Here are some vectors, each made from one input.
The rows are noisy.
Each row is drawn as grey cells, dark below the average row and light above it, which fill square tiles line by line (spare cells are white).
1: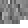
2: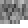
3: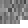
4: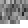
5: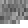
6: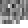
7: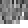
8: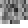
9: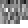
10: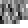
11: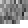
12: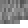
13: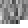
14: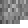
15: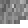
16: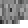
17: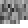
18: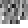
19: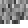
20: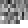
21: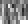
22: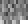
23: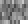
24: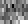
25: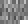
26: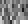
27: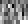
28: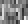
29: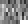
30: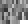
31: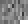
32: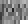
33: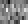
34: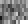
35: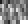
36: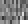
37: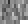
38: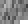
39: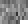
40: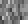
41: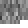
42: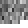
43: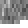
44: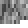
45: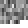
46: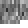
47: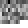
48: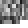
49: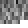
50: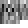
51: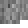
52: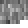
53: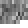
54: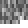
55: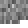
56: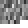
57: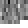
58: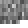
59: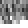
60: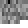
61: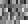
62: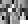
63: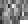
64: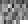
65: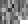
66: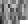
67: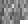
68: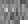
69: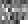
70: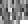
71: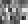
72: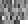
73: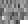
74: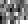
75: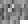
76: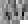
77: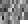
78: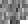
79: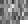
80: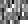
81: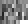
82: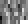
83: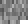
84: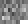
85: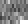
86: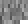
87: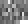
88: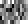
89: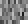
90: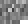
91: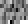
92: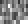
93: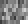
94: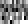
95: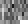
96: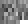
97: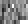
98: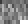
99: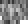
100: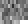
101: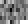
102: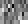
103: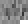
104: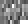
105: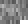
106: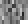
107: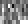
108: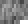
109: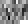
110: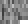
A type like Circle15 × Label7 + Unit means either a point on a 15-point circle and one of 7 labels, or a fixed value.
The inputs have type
List3(Line4).
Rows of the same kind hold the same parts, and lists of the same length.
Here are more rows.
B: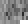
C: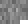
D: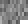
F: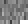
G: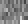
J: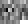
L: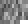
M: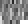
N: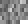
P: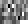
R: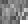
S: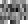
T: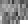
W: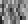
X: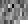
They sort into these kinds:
B, G, T, W
C, J, L, X
D, F, N, P, R
M, S

